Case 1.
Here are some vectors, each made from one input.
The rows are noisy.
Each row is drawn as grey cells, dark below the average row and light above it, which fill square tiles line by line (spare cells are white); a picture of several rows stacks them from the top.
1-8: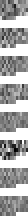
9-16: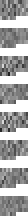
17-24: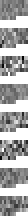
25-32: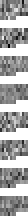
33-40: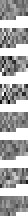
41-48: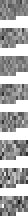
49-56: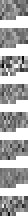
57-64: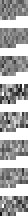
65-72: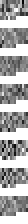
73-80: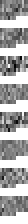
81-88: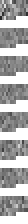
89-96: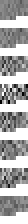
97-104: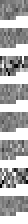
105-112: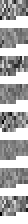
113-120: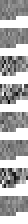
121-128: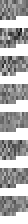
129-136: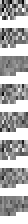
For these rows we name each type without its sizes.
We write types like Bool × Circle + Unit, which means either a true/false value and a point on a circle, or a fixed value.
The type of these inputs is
Bool × (Tree + Unit).
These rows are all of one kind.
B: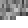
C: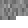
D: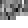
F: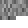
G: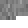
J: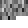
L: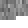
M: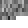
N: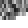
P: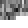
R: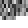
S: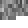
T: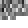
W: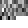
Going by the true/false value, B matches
R, S and T.
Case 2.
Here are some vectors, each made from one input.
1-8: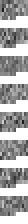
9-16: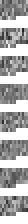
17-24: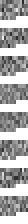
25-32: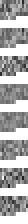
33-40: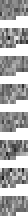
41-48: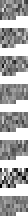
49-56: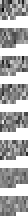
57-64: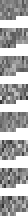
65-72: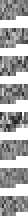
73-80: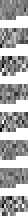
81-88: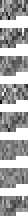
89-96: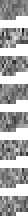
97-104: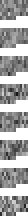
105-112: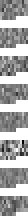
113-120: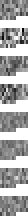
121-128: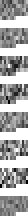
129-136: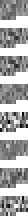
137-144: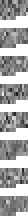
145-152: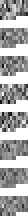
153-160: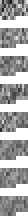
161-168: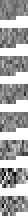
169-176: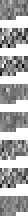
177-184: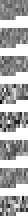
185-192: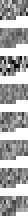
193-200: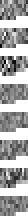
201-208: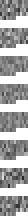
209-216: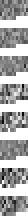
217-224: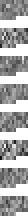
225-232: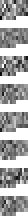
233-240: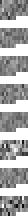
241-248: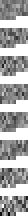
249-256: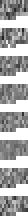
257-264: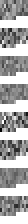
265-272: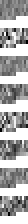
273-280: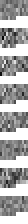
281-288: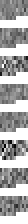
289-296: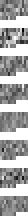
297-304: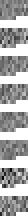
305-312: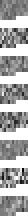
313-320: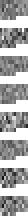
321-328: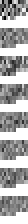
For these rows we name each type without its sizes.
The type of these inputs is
Label + Tree.
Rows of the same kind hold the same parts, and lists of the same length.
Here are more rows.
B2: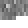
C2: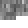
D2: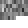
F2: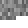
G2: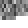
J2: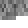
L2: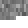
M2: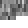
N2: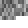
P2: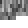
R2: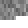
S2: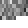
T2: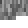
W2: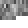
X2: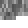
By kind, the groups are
B2, C2, F2, G2, J2, M2, P2, S2, T2, X2
D2, L2, N2, R2, W2

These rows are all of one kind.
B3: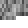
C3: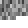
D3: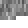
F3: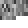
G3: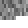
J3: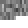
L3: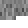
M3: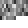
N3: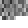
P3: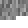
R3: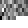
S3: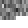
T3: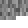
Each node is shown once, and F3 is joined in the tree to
P3.
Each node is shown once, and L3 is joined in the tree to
D3.
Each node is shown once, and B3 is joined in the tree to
G3, J3 and R3.
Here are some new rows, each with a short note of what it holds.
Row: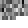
a label
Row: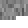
a node of a tree
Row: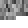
a node of a tree
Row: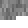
a label
